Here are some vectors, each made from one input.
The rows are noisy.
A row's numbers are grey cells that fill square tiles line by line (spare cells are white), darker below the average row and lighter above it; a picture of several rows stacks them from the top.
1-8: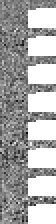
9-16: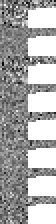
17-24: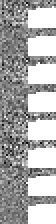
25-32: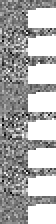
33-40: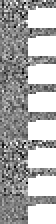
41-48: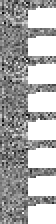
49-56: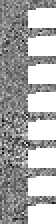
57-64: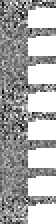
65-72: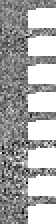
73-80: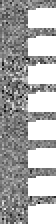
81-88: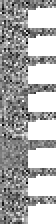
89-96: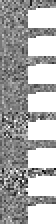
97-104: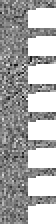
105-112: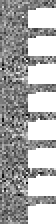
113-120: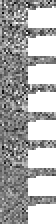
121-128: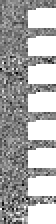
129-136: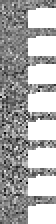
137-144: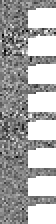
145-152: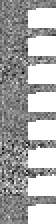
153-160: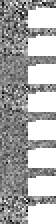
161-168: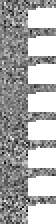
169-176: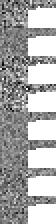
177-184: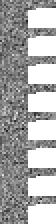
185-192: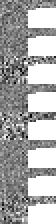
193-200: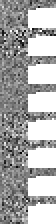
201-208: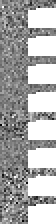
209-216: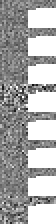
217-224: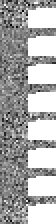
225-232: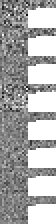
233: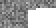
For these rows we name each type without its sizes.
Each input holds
either a point on a circle and a true/false value, or a fixed value, or a node of a tree.
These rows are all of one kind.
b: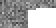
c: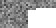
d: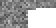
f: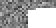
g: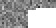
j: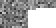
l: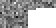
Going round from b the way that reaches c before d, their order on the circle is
b, c, l, f, d, j, g.
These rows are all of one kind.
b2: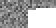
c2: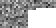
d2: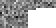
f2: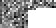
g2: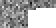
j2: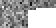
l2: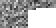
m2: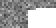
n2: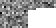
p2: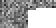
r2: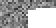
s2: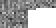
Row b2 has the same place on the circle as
c2, g2, p2 and s2.
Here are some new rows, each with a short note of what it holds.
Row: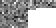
a point on a circle and a true/false value
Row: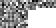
a fixed value
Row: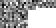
a fixed value
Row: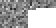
a point on a circle and a true/false value
